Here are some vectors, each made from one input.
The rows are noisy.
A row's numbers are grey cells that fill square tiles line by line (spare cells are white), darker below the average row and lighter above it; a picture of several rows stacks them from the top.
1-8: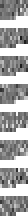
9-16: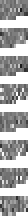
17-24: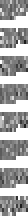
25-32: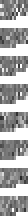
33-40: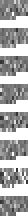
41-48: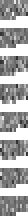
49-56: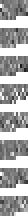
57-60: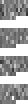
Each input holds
a point on a 6-point circle and a true/false value.
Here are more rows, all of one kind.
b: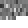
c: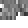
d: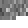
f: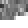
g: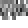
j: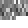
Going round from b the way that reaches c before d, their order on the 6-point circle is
b, g, c, d, j, f.
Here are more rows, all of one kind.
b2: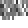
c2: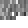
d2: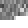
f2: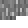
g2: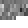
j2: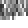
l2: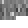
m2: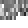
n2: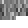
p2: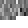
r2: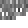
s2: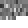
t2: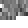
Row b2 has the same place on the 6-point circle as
c2 and d2.
